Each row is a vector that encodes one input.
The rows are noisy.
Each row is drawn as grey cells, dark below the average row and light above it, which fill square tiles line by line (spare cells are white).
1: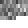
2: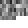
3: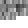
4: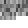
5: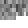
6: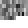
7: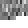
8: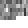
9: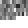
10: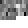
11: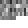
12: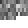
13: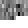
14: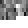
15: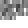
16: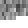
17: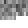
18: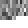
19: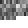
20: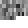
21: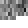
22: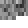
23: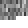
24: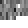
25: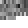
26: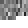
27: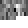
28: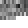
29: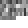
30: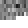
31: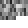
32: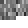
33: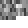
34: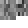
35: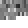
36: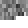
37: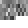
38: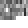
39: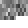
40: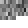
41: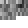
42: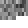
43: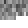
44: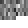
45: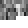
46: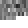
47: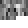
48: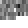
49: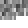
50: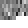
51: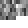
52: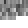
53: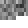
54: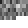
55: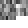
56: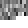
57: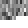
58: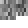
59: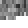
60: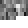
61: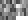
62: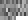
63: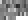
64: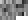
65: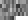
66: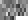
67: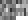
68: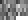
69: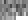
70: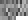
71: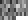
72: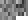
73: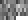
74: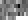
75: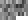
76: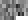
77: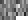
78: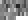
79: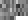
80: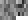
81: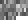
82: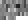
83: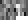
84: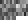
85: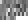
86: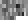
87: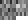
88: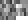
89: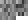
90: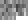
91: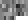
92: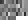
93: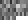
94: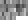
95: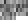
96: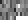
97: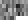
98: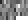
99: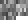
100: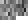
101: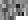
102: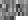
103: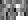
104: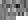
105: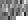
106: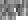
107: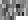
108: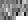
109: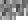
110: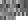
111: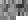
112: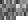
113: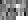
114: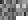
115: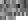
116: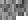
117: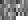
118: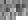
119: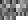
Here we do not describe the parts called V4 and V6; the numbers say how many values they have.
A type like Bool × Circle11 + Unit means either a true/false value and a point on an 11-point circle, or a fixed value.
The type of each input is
Bool × (Line5 + V4) × V6.
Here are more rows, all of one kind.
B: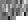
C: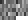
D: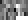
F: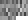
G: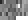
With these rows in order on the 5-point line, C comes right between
D and G.
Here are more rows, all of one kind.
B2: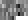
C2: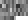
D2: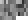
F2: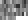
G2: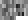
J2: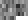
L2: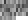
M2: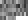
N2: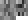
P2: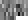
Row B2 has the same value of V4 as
C2, G2, J2 and P2.
